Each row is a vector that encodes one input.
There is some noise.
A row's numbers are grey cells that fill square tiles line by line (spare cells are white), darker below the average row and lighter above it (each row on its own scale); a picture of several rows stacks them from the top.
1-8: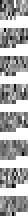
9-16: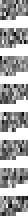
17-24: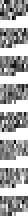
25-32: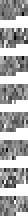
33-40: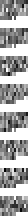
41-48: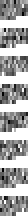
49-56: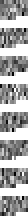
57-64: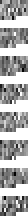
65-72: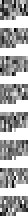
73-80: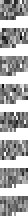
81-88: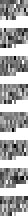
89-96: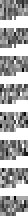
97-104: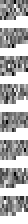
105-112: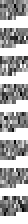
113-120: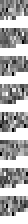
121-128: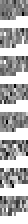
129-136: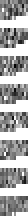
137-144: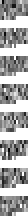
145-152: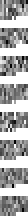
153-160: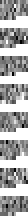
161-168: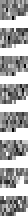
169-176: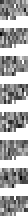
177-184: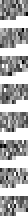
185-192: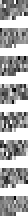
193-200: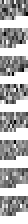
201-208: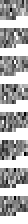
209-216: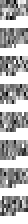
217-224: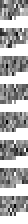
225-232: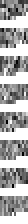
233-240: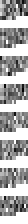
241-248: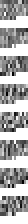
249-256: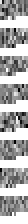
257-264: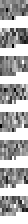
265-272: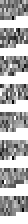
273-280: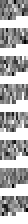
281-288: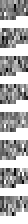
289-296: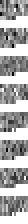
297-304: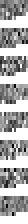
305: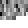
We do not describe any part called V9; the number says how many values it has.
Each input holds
a point on a 4-point line, together with either a point on a 7-point line, or a value of V9.
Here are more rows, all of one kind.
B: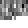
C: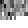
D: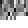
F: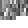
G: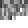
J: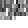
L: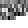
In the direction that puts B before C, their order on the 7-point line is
L, B, G, C, J, D, F.
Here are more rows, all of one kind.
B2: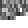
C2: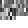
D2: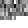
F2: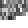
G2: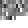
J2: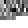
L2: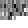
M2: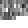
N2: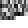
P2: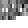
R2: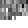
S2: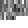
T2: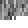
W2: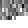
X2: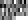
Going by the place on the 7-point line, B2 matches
F2, M2, N2 and P2.
